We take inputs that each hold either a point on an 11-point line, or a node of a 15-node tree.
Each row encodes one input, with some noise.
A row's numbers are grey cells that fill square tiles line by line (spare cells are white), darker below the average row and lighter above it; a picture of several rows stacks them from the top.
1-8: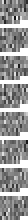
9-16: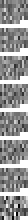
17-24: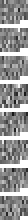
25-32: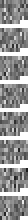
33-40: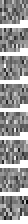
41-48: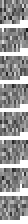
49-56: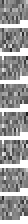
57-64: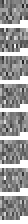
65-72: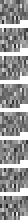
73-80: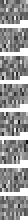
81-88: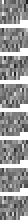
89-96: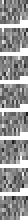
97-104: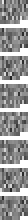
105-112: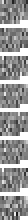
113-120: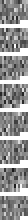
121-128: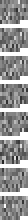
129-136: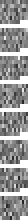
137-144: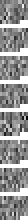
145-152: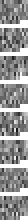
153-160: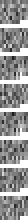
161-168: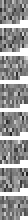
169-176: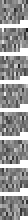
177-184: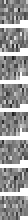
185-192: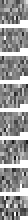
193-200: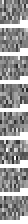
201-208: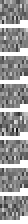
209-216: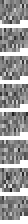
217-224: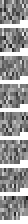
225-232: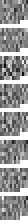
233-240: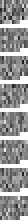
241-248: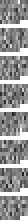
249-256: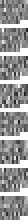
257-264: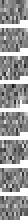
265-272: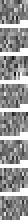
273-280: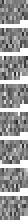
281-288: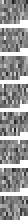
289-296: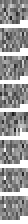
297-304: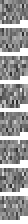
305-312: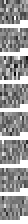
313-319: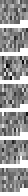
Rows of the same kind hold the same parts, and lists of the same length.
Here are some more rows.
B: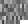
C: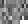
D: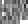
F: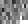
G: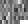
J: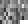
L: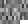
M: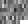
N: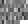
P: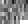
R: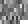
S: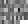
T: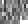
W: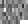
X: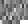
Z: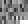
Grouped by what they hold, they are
B, C, L, N, R, S, W, X
D, F, G, J, M, P, T, Z

